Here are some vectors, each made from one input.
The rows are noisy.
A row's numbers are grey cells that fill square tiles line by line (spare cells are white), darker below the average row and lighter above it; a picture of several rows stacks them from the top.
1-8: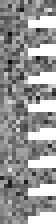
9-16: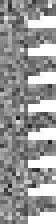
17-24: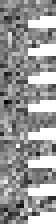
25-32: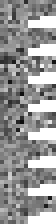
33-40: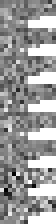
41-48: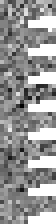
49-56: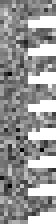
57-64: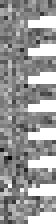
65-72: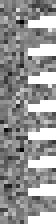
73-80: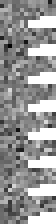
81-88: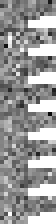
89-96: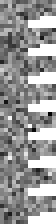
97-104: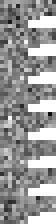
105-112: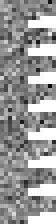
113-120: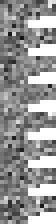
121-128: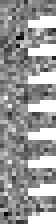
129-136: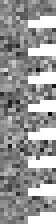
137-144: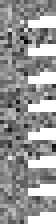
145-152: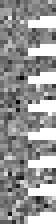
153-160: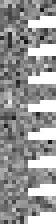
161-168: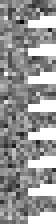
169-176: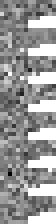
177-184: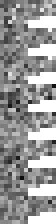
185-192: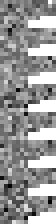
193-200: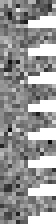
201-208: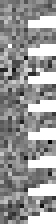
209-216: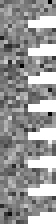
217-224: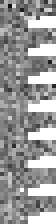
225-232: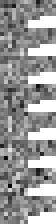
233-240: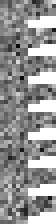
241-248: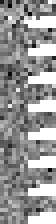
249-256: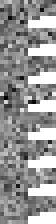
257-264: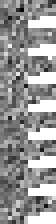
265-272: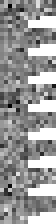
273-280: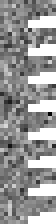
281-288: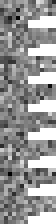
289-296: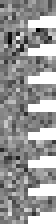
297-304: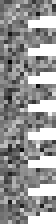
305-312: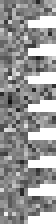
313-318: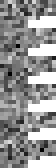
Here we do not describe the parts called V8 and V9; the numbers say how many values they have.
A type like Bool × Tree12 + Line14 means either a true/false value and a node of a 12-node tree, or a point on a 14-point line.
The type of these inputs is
Bool × V8 × V9 + List3(Line7).
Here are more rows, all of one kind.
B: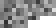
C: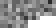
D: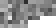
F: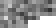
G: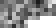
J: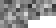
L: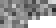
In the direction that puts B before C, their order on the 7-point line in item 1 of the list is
B, G, J, L, D, F, C.
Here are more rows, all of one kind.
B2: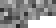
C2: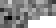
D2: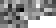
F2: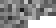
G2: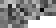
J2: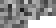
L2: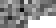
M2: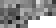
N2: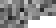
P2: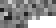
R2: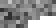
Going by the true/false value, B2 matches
C2, M2, P2 and R2.
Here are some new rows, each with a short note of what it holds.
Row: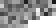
the empty list
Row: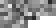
a list of three items
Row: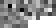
a true/false value, a value of V8 and a value of V9
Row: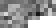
a list of two items
